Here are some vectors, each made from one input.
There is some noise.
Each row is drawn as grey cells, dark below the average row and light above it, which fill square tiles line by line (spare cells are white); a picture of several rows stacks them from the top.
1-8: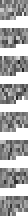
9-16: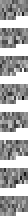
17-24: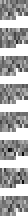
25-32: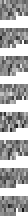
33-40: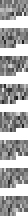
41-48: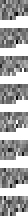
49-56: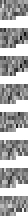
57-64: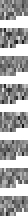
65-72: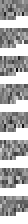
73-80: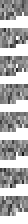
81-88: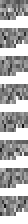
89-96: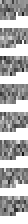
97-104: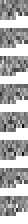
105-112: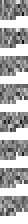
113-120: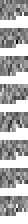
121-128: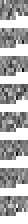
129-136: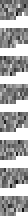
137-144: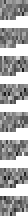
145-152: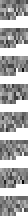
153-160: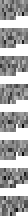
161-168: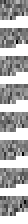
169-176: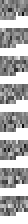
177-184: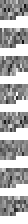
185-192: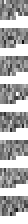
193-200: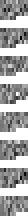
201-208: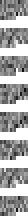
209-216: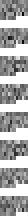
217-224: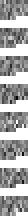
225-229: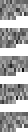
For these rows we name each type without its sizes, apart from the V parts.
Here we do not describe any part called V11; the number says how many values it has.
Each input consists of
a true/false value, together with either a point on a line, or a value of V11.
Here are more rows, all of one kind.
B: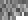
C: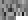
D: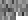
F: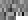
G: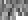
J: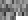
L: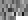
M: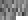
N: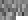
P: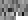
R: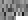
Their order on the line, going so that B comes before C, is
M, N, B, J, D, G, P, L, R, C, F.
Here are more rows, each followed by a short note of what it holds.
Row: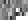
a true/false value and a value of V11
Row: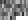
a true/false value and a value of V11
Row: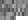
a point on a line and a true/false value
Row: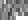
a point on a line and a true/false value
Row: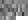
a point on a line and a true/false value
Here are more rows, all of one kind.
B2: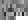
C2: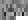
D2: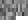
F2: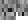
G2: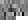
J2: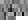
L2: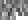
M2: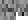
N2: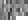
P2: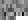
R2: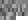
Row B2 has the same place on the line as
C2, N2 and P2.
